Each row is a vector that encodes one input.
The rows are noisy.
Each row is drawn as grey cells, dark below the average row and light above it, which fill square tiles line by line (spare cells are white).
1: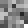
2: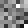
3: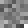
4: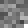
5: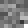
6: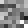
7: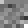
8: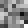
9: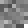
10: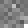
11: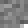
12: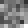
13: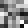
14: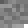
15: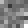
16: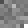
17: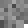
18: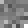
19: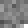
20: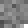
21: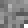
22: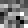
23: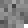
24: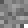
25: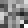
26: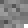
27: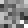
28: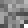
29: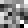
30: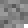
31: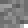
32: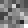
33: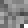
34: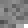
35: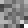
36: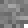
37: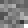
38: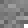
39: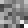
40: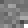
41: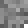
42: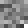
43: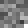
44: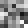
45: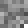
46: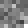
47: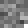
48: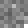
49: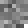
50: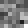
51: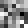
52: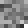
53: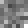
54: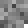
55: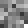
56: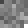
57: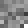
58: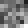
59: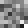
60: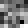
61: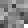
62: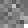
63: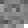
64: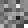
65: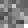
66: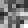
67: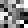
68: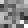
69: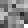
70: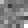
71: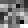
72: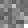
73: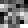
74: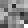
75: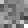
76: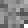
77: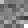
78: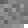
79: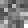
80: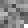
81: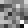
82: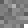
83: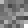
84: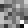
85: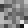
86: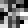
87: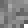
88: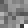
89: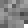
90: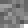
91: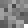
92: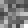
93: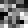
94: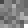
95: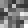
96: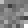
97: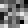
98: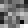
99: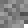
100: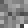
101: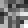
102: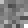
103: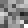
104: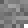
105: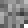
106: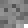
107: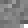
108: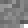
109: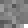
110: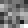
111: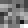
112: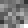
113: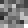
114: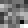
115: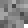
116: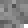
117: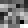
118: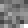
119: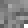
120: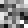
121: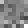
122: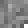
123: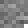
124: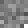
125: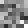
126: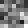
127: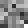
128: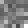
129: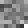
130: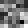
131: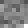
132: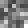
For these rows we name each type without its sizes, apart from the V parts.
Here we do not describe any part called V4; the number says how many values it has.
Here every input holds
a list of items, each either a point on a line, or a true/false value and a value of V4.
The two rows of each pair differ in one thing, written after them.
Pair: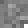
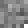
the value of V4 in item 1 of the list
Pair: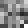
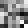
the value of V4 in item 1 of the list
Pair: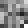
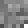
the value of V4 in item 2 of the list
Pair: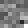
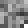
the value of V4 in item 2 of the list
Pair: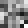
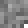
the true/false value in item 2 of the list
